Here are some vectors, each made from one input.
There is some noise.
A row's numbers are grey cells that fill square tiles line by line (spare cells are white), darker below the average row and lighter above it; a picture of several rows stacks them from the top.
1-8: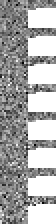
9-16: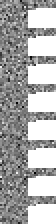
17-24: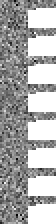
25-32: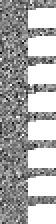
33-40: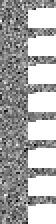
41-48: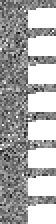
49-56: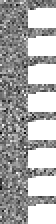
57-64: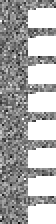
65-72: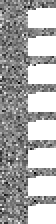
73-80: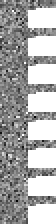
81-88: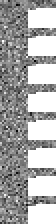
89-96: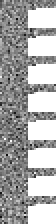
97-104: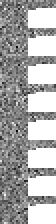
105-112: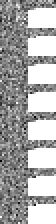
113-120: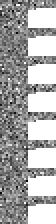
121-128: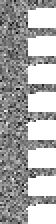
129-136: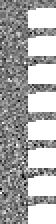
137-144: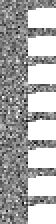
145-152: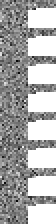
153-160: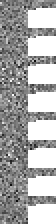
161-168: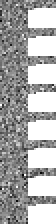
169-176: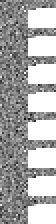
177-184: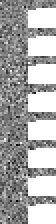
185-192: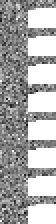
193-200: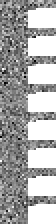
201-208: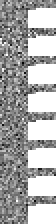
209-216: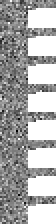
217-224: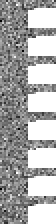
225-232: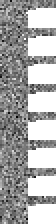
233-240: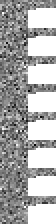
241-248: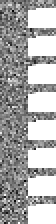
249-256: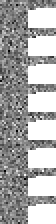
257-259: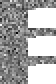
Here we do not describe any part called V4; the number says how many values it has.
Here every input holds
a point on an 18-point line, together with either a point on a 16-point line, or a value of V4.
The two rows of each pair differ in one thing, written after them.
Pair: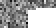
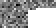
the place on the 18-point line
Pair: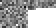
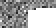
the place on the 18-point line
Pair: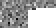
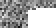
the value of V4
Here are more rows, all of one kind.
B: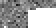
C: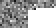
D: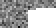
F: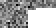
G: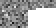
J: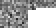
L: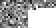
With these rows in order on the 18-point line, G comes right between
D and J.
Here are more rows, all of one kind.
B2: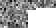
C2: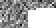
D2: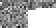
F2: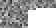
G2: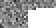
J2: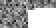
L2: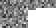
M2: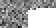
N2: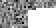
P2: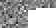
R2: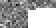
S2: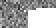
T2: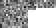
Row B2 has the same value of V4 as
J2 and R2.
